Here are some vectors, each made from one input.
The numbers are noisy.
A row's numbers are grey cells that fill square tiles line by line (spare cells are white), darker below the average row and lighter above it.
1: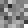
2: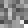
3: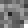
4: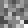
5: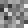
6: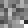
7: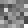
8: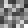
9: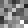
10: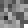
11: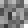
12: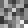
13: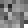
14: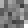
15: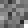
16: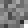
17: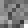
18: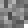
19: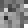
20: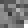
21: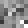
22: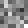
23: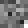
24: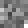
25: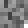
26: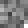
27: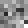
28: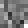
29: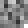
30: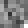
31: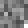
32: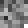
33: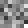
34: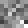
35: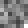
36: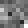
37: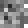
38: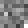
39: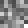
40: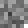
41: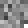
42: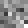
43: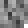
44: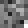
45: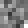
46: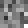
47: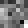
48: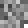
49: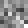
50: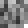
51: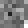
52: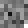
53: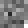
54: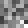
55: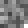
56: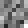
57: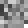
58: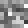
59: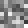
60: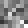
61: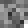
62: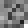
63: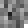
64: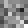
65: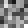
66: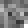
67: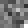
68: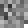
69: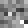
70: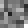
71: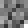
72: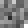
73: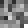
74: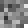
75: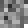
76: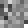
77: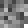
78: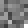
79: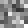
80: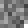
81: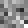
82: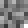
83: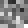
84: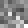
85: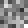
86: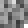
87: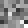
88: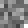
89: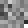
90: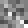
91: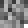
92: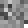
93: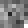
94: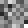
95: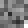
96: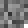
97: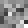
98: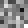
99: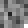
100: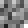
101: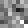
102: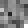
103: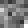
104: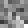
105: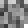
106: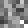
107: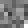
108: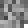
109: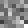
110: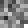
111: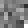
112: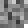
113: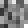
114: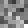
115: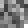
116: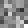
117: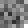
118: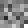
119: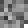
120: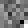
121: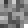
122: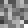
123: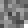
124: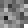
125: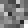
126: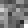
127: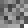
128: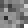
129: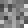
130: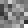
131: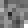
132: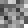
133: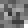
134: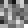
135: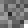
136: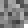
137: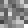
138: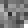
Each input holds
either a point on a 4-point line and a true/false value, or a point on a 7-point line.
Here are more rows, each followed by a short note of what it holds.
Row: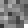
a point on a 7-point line
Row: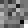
a point on a 7-point line
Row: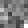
a point on a 7-point line
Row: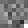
a point on a 7-point line
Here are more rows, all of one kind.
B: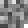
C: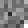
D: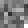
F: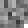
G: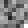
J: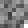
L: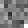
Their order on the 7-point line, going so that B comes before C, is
B, F, G, L, J, C, D.
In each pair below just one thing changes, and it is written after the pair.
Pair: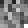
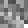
the true/false value
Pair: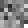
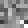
the true/false value
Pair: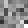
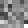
the true/false value
